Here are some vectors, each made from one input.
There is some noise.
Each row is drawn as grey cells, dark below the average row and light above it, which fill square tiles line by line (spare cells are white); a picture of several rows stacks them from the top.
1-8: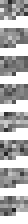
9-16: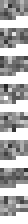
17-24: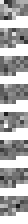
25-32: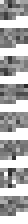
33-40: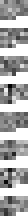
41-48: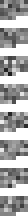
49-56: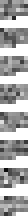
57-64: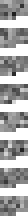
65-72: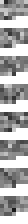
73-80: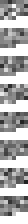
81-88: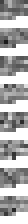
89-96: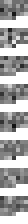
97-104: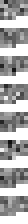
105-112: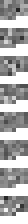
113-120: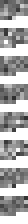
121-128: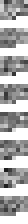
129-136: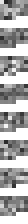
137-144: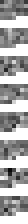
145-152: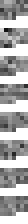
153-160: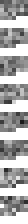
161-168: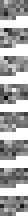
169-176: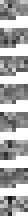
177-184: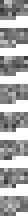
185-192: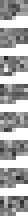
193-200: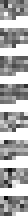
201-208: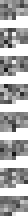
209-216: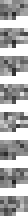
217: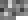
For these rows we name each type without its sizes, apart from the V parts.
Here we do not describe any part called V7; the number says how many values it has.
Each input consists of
a point on a line, together with either four true/false values, or a value of V7.
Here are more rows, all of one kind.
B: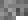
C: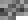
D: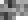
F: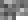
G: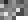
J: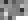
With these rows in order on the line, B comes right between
C and F.
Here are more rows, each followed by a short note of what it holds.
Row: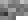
a point on a line and four true/false values
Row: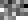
a point on a line and a value of V7
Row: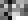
a point on a line and a value of V7
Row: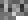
a point on a line and a value of V7
